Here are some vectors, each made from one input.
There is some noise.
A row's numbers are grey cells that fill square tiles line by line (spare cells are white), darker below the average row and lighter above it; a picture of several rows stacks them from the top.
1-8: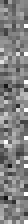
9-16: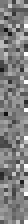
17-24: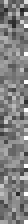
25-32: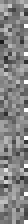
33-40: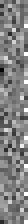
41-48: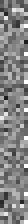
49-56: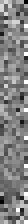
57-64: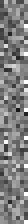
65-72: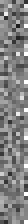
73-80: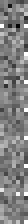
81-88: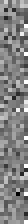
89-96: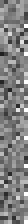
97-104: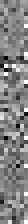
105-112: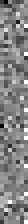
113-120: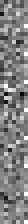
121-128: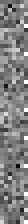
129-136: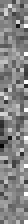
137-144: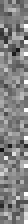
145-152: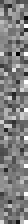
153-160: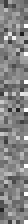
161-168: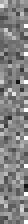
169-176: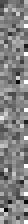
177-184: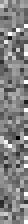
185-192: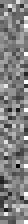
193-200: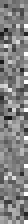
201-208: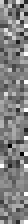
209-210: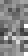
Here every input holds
a true/false value, together with either a point on an 8-point line, or a point on a 15-point line.
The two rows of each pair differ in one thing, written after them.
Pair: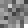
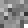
the place on the 15-point line
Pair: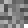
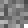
the place on the 15-point line
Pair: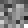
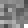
the place on the 15-point line
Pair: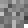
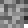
the place on the 15-point line
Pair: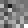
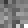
the true/false value
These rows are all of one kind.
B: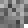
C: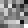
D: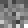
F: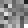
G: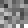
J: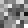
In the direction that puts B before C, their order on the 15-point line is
B, J, F, C, G, D.
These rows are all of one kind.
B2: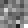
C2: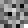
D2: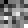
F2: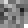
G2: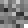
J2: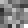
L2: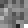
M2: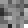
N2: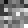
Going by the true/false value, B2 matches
D2, L2 and N2.
